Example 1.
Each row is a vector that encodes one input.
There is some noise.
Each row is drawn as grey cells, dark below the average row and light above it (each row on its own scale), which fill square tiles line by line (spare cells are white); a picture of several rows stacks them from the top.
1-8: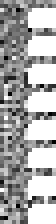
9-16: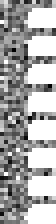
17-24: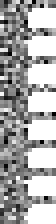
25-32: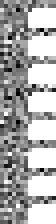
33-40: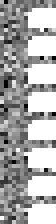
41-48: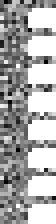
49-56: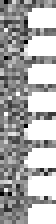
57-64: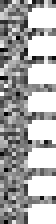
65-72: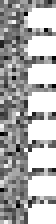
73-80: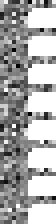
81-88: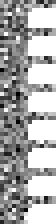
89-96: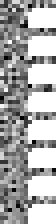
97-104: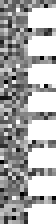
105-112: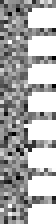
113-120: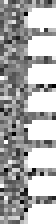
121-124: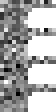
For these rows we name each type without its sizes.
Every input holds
a point on a circle.
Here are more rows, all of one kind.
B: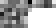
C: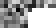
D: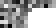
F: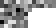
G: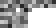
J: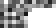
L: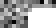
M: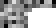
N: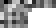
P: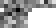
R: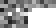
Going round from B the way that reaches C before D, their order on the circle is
B, P, F, C, N, M, L, R, G, D, J.
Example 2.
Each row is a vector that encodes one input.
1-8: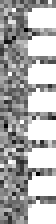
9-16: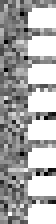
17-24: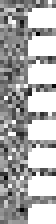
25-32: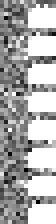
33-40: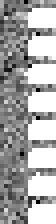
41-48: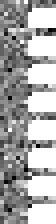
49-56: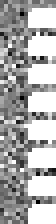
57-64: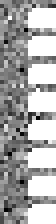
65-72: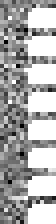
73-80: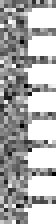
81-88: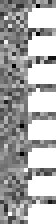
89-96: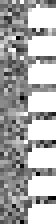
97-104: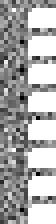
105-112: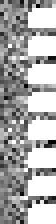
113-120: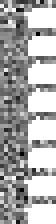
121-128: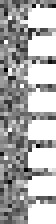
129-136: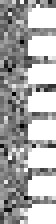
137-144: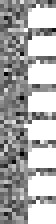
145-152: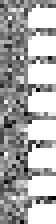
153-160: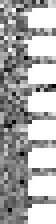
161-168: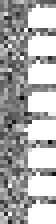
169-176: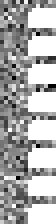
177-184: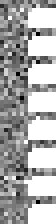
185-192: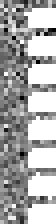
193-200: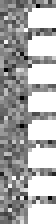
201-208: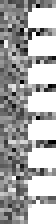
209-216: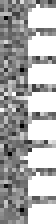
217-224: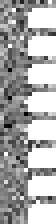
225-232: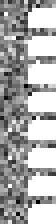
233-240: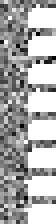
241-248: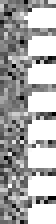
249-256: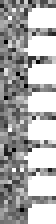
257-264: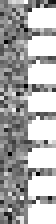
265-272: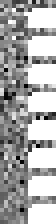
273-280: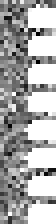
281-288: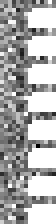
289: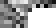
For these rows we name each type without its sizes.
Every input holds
a label.
